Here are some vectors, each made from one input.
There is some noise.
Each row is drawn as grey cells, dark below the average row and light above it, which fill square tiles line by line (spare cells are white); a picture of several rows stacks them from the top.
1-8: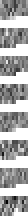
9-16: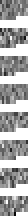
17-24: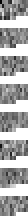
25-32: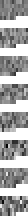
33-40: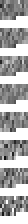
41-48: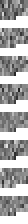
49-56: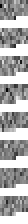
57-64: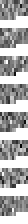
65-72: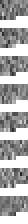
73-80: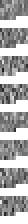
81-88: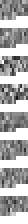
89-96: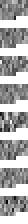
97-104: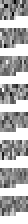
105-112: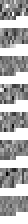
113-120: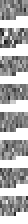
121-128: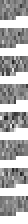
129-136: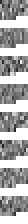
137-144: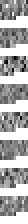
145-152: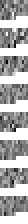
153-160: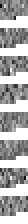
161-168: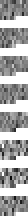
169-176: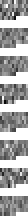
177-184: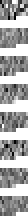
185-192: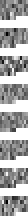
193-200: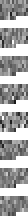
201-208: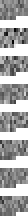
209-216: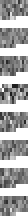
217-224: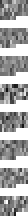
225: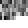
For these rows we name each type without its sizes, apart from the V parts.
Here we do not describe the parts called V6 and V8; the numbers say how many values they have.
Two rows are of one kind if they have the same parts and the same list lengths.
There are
3 kinds of row.
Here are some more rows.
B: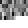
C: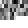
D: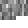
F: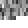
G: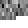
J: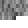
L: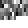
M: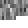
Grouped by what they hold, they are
B, D, F
C, G, J
L, M

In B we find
a point on each of two lines.
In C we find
a point on a line and a value of V8.
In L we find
a value of V6.
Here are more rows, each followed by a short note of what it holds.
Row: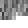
a value of V6
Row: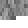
a point on each of two lines
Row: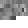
a point on a line and a value of V8
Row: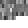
a point on a line and a value of V8
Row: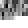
a value of V6
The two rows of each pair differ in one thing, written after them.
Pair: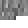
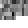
the value of V8
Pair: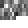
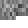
the value of V8
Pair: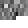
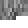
the value of V8
